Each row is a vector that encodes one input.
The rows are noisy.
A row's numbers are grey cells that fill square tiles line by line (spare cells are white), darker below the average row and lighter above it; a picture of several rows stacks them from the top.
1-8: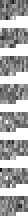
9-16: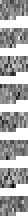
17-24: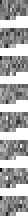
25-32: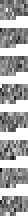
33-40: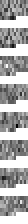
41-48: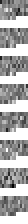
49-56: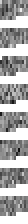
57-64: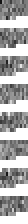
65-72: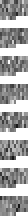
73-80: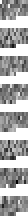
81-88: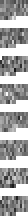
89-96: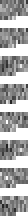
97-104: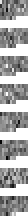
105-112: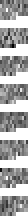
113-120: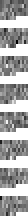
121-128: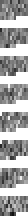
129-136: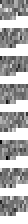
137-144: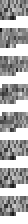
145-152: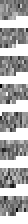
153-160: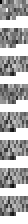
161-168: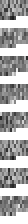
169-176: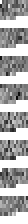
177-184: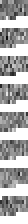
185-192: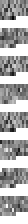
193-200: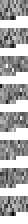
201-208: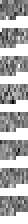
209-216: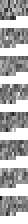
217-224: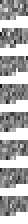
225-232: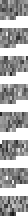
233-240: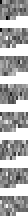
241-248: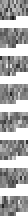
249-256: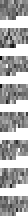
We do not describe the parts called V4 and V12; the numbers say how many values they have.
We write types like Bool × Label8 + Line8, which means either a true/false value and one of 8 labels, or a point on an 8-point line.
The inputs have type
Label6 + (Line8 + V4) × V12.
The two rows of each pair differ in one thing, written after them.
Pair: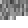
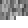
the value of V12
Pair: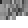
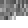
the value of V12
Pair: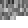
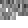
the value of V12
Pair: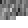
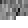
the value of V4
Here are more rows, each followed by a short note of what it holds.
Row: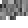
a point on an 8-point line and a value of V12
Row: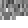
a value of V4 and a value of V12
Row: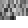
one of 6 labels
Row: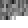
a value of V4 and a value of V12
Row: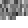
a point on an 8-point line and a value of V12
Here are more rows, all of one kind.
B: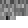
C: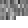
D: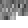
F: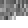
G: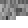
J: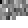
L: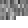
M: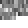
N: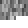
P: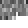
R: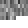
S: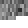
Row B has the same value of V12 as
C, G, L and R.
